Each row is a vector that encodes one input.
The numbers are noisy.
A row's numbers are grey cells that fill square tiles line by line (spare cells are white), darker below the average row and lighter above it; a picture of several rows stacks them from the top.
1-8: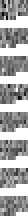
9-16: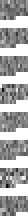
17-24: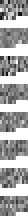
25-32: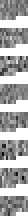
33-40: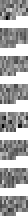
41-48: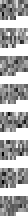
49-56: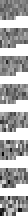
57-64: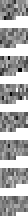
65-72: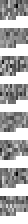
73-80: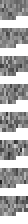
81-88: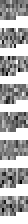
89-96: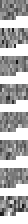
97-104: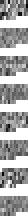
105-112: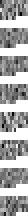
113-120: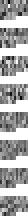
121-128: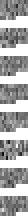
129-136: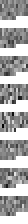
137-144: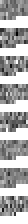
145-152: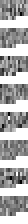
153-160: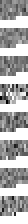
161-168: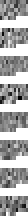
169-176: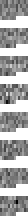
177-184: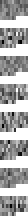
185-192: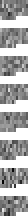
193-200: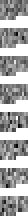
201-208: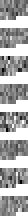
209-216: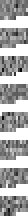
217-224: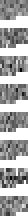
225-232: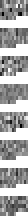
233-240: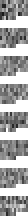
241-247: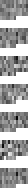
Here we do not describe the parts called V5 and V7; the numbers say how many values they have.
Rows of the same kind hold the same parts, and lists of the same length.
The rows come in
3 kinds.
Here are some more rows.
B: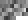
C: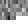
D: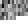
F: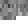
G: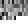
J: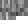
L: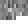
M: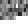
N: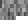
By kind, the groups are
B, N
C, F, J, L
D, G, M

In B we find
a node of each of two 8-node trees, a true/false value and a value of V5.
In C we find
a point on a 6-point line, a node of each of two 8-node trees and a true/false value.
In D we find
a node of each of two 8-node trees and a value of V7.
